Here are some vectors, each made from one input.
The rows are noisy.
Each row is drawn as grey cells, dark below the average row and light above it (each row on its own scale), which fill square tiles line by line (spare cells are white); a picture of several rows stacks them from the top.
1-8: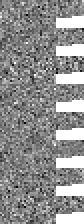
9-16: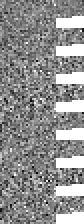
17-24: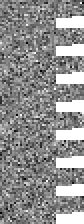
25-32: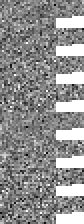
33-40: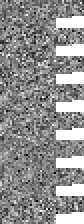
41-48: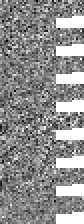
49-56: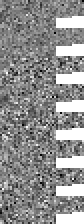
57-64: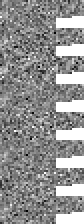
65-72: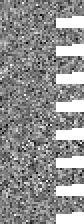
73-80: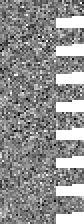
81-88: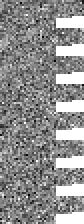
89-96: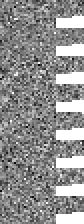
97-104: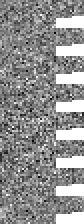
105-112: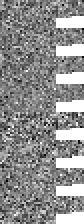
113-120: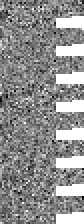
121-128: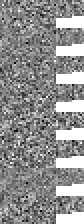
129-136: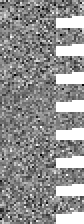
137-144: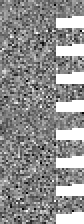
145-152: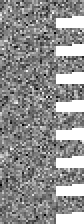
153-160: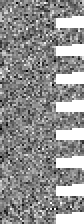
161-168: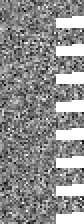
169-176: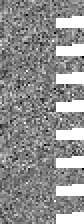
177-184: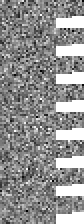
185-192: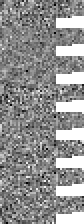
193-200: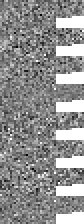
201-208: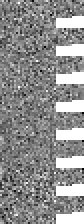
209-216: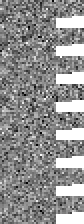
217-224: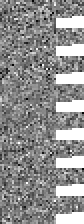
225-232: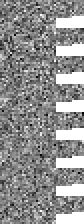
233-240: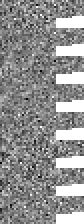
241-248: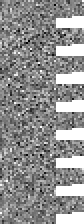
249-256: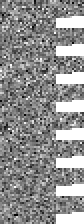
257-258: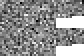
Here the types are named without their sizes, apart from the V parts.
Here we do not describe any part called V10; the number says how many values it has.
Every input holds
either six labels, or a value of V10.
